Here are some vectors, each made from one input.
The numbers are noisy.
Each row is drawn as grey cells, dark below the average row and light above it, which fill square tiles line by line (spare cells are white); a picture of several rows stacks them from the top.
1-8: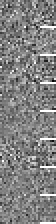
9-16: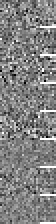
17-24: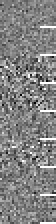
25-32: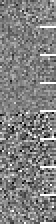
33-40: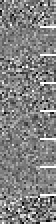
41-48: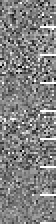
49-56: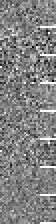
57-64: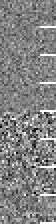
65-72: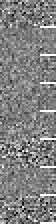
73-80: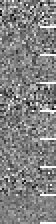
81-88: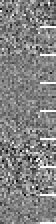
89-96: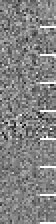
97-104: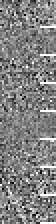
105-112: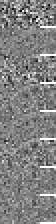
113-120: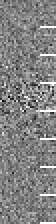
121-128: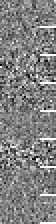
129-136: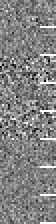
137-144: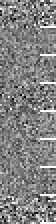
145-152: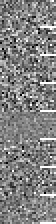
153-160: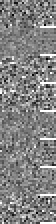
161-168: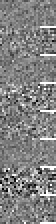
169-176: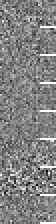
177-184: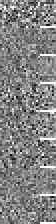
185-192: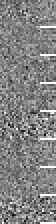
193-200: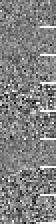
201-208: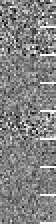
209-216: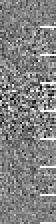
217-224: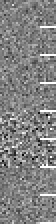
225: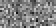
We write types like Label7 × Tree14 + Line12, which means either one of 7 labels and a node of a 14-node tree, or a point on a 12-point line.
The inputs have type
Bool × Bool × Bool × Bool × Line8 + Circle10 × Line10.
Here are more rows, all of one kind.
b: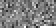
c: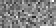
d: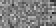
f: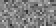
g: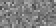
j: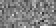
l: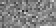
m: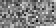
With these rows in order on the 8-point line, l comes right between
f and j.
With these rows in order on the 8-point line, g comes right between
f and m.
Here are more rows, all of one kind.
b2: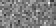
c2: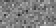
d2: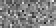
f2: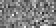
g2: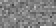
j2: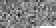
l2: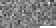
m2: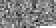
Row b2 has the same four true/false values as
g2 and m2.
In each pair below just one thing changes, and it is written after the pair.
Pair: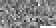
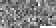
the place on the 8-point line
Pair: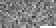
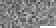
one of the four true/false values
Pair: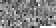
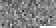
the place on the 8-point line
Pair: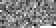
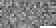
one of the four true/false values
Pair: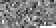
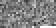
the place on the 8-point line
